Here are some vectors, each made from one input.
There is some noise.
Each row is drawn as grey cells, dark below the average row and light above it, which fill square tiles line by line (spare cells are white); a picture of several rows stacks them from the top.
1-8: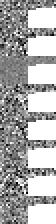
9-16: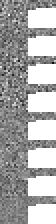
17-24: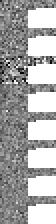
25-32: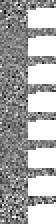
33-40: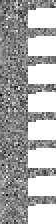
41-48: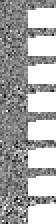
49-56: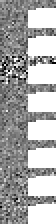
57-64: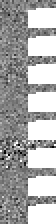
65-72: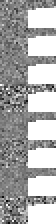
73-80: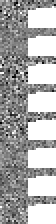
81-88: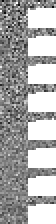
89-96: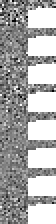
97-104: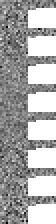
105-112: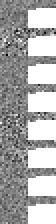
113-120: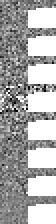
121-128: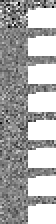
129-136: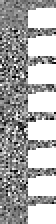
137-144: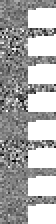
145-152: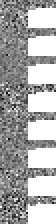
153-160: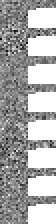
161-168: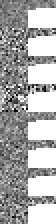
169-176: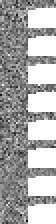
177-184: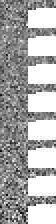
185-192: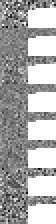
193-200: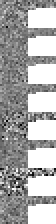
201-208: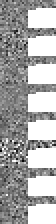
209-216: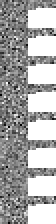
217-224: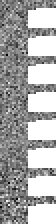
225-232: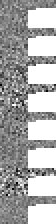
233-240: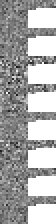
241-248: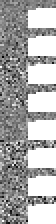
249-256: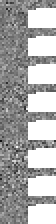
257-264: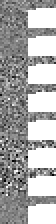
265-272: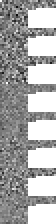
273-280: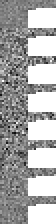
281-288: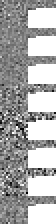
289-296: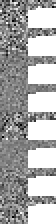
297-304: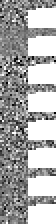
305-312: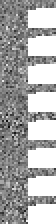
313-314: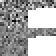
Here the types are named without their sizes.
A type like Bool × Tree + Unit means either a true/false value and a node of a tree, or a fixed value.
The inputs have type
(Circle + List(Line)) × List(Line).
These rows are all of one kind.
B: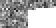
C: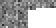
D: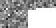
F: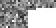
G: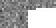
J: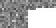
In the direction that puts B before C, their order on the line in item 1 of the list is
D, F, B, J, G, C.
